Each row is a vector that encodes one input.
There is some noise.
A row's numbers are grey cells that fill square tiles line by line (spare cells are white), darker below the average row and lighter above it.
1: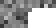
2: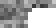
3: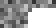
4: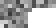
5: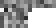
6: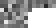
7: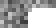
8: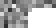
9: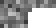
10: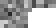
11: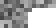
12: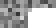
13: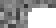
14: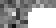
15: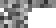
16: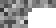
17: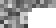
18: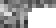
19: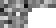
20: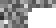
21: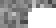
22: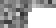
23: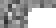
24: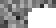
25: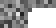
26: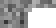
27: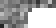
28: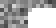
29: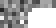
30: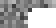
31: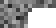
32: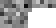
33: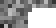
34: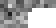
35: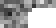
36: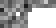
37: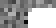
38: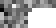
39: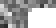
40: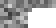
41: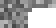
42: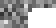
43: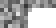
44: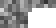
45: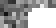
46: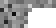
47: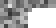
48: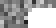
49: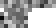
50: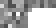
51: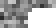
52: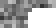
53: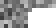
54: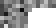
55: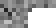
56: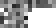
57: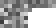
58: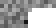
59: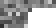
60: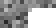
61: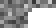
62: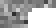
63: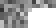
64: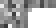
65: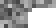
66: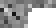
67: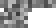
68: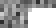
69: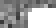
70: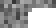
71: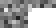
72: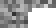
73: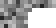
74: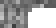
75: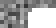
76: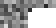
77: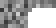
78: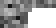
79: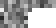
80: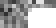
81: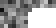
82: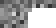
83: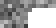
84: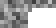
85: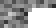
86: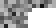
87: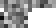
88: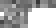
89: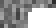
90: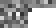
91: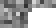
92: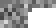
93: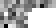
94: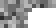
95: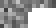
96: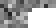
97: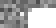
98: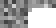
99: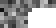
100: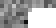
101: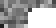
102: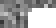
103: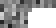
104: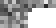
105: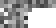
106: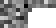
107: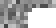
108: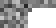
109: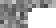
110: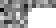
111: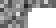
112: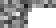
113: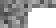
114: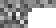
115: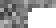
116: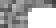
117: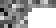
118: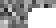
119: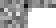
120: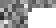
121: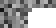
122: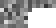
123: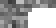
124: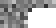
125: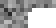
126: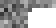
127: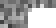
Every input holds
a node of a 9-node tree, together with either a fixed value, or two labels (each one of 7).
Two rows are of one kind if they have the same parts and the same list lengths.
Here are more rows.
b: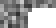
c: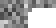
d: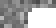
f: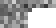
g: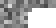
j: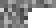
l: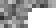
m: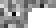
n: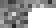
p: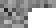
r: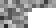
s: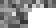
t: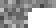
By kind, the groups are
b, d, m, n, s
c, f, g, j, l, p, r, t

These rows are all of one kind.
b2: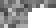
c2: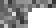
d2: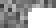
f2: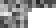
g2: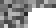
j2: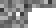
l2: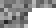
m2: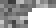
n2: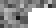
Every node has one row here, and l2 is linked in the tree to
g2 and j2.
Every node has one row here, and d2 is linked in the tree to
b2 and f2.
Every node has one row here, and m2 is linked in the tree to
b2 and c2.
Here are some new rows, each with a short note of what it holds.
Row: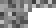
two labels (each one of 7) and a node of a 9-node tree
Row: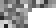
a node of a 9-node tree
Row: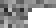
a node of a 9-node tree
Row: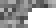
a node of a 9-node tree
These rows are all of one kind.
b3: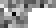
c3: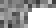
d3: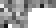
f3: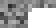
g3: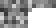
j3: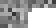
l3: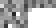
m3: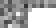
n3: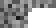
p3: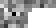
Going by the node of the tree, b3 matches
d3, l3, m3 and p3.
